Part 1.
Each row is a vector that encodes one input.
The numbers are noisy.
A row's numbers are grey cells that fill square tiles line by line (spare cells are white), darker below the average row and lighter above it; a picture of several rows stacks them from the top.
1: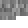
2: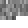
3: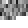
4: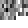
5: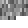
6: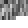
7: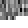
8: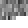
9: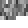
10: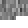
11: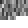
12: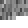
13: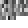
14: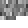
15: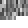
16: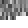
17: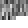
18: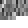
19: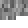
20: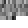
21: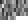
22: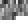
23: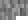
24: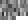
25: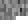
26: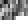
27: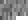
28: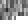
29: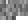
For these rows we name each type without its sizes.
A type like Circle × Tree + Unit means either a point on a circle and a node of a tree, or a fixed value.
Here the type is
Tree.
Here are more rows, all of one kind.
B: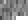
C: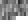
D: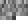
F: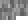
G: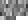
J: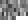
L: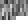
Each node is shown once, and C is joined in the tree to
F and L.
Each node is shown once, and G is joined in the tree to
D.
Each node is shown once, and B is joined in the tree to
F and J.
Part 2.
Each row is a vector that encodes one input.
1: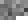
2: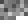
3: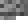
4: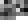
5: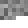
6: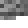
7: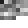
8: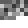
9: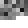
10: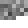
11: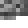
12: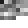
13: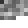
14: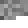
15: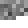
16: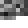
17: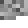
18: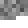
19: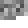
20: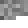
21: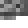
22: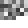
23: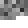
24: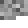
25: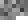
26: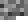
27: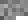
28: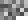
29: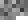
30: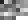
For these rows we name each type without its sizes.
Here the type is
Line.
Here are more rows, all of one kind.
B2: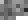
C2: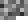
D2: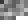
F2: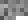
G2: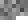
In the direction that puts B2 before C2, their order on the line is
D2, F2, G2, B2, C2.
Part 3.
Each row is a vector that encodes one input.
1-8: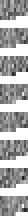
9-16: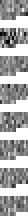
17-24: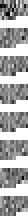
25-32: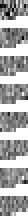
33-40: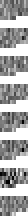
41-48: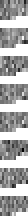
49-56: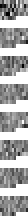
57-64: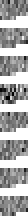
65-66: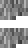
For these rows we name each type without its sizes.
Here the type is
Bool × Bool × Bool × Bool + Unit.
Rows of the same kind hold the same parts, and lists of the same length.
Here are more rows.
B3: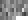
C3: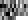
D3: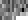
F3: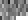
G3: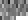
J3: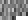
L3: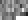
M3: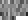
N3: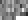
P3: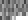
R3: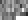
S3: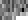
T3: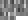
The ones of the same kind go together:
B3, D3, F3, G3, J3, L3, M3, N3, P3, R3, S3, T3
C3

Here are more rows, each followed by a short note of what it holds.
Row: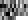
a fixed value
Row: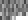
four true/false values
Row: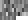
four true/false values
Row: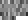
four true/false values
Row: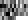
a fixed value
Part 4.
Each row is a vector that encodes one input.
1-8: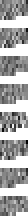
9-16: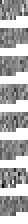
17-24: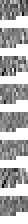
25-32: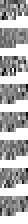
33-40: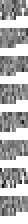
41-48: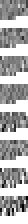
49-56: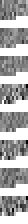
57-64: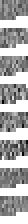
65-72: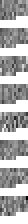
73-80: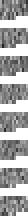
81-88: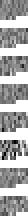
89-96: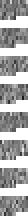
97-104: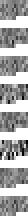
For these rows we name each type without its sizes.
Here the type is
Label.
